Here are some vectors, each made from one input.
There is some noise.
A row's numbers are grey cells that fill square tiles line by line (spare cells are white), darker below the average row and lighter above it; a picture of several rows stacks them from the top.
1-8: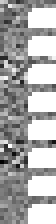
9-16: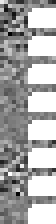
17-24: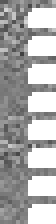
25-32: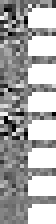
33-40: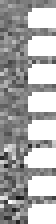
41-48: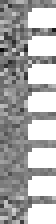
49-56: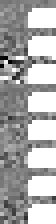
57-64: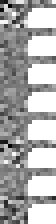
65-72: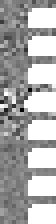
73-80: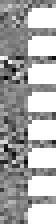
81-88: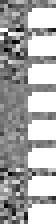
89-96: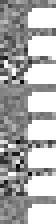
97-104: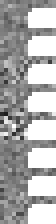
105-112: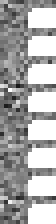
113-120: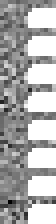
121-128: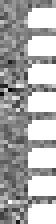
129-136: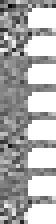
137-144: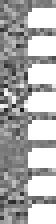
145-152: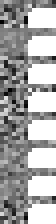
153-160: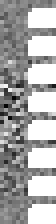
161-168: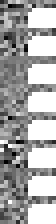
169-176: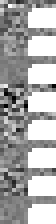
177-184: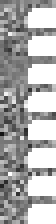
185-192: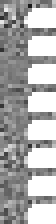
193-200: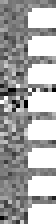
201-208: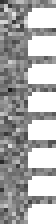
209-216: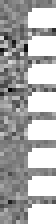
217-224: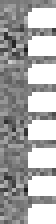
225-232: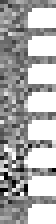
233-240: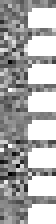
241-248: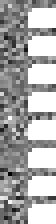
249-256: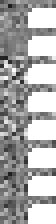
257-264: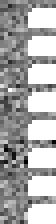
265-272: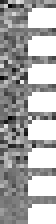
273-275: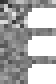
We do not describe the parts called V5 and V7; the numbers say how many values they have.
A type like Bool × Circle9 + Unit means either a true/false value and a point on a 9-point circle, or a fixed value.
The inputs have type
Circle8 × (Tree11 + V5) × V7 + Label11.
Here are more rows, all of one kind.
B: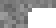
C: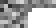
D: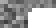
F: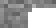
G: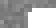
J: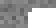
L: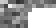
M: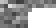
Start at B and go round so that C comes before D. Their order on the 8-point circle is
B, F, G, J, C, D, M, L.
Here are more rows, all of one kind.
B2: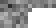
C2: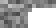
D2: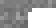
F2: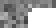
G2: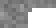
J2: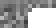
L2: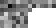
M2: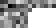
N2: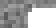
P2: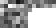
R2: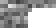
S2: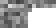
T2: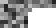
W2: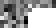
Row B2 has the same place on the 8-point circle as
F2, G2, P2 and T2.
